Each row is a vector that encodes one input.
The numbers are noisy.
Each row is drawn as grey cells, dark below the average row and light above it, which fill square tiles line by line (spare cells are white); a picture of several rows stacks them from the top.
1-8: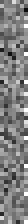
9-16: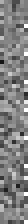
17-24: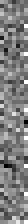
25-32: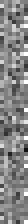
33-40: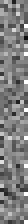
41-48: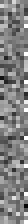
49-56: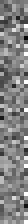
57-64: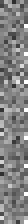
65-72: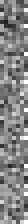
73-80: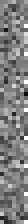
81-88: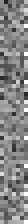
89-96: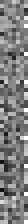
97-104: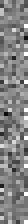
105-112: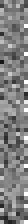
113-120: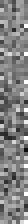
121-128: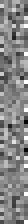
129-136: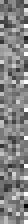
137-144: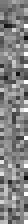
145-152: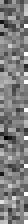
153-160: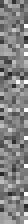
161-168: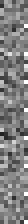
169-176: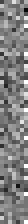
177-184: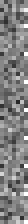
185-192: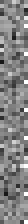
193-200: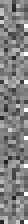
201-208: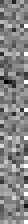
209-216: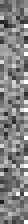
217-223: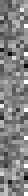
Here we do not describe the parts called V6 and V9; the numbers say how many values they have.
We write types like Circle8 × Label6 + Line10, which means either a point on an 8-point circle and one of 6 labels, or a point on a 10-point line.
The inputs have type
(Line5 + V6) × V9 + Line7.
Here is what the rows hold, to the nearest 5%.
About 25% of them hold a point on a 7-point line. The rest hold a value of V9, together with either a point on a 5-point line, or a value of V6.
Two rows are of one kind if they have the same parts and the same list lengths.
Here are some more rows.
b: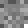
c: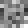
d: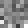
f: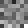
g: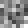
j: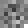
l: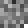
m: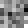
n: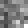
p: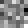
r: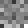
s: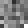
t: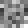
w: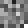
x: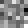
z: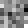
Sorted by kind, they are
b, d, f, l, r, s, w
c, g, m, p, t, x, z
j, n

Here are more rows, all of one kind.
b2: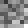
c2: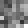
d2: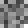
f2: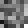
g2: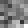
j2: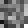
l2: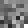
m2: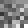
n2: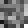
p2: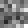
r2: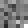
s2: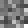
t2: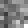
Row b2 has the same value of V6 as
d2 and s2.
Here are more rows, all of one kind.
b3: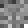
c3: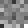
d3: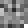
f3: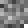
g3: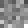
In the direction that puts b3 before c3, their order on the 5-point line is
b3, g3, c3, f3, d3.
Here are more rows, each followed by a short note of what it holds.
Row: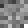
a point on a 5-point line and a value of V9
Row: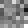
a point on a 7-point line
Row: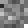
a point on a 5-point line and a value of V9
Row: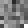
a point on a 5-point line and a value of V9
